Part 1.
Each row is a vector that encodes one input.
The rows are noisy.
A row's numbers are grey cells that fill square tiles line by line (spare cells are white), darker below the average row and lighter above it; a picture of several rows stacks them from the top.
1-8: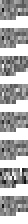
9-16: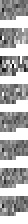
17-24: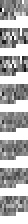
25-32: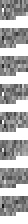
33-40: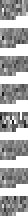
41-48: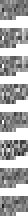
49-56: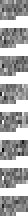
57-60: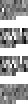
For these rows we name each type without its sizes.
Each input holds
a list of points on a line.
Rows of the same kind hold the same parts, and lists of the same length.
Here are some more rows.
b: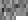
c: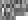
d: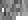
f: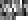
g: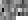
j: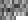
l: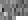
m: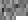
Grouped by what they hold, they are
b, g, j, l, m
c, d
f

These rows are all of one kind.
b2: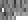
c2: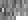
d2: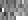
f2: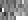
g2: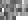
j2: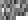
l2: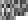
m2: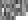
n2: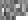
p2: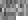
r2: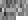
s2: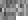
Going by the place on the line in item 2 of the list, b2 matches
d2, f2 and j2.
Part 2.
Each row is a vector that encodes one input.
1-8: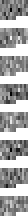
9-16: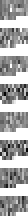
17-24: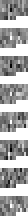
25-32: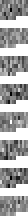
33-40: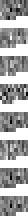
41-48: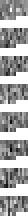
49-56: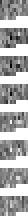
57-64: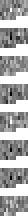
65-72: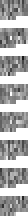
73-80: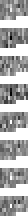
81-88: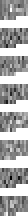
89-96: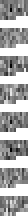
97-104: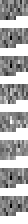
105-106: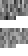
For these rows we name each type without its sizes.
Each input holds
a list of points on a line.
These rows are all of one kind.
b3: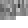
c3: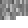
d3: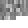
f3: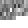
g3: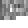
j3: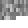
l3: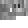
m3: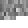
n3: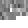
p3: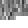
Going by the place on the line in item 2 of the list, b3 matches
f3, l3 and p3.
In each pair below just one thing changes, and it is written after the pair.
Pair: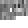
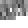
the place on the line in item 1 of the list
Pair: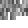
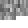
the place on the line in item 1 of the list
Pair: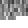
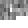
the place on the line in item 1 of the list
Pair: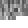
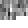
the place on the line in item 1 of the list
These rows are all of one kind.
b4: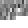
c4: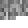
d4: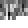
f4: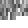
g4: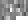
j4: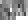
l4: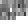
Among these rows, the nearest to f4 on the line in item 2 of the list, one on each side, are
g4 and j4.
